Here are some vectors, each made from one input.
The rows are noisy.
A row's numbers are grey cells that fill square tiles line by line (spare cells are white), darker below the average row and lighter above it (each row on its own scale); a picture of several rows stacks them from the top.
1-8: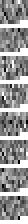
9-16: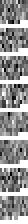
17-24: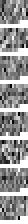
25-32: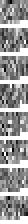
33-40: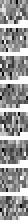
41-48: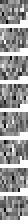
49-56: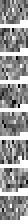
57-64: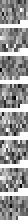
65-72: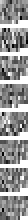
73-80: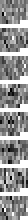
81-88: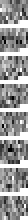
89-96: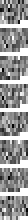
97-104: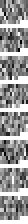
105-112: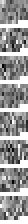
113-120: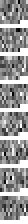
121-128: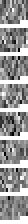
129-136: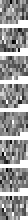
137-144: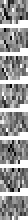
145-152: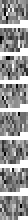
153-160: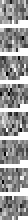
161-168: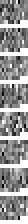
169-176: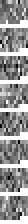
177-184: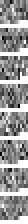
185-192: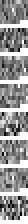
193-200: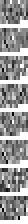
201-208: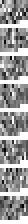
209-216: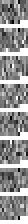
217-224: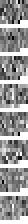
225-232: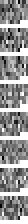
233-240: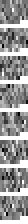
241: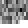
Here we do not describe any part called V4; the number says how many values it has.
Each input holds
a value of V4, together with either a point on a 9-point line and four true/false values, or a point on an 11-point line.
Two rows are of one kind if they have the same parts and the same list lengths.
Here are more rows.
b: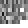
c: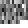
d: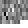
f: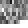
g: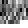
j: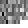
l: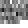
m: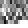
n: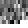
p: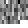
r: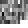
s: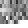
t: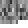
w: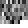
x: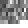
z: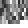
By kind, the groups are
b, f, j, m, r, s
c, d, g, l, n, p, t, w, x, z

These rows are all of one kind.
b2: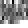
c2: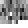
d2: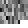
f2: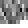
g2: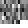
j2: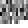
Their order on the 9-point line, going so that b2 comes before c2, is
j2, b2, c2, f2, g2, d2.
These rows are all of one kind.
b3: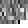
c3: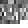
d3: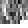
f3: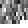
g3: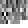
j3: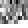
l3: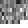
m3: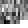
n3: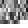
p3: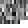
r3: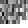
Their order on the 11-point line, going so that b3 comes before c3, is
l3, g3, r3, b3, c3, p3, m3, d3, j3, n3, f3.
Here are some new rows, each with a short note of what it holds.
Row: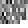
a point on an 11-point line and a value of V4
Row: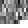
a point on an 11-point line and a value of V4
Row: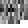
a point on a 9-point line, four true/false values and a value of V4
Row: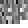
a point on an 11-point line and a value of V4
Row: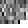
a point on an 11-point line and a value of V4
